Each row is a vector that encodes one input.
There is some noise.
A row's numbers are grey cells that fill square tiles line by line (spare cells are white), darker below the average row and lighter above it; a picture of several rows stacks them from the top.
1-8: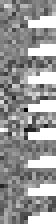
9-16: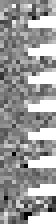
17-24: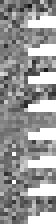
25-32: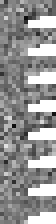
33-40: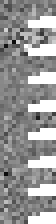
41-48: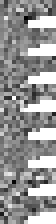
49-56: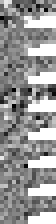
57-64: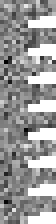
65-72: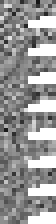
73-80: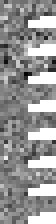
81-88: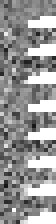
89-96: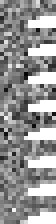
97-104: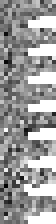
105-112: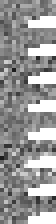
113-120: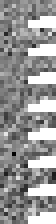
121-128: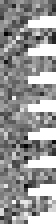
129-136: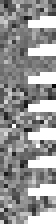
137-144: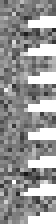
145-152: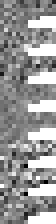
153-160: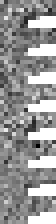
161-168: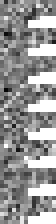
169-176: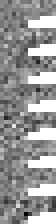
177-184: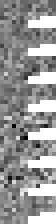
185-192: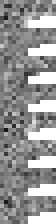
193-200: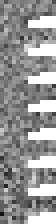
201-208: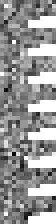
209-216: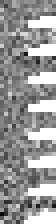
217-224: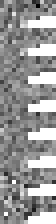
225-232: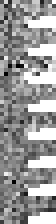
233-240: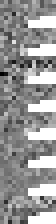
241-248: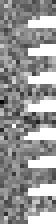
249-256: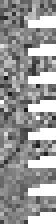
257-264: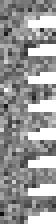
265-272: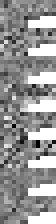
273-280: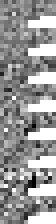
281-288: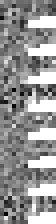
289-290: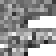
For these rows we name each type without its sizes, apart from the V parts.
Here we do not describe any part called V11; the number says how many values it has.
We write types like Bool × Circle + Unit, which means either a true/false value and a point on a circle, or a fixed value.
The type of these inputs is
(Label + Tree) × List(V11).
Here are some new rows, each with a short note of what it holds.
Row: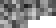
a label, together with a list of two items
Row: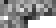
a node of a tree, together with a list of one item
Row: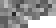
a label, together with the empty list
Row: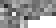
a label, together with a list of two items
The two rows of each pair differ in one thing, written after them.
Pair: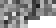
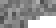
the label
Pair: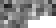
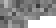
the label
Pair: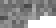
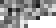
the value of V11 in item 2 of the list
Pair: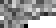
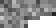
the value of V11 in item 2 of the list
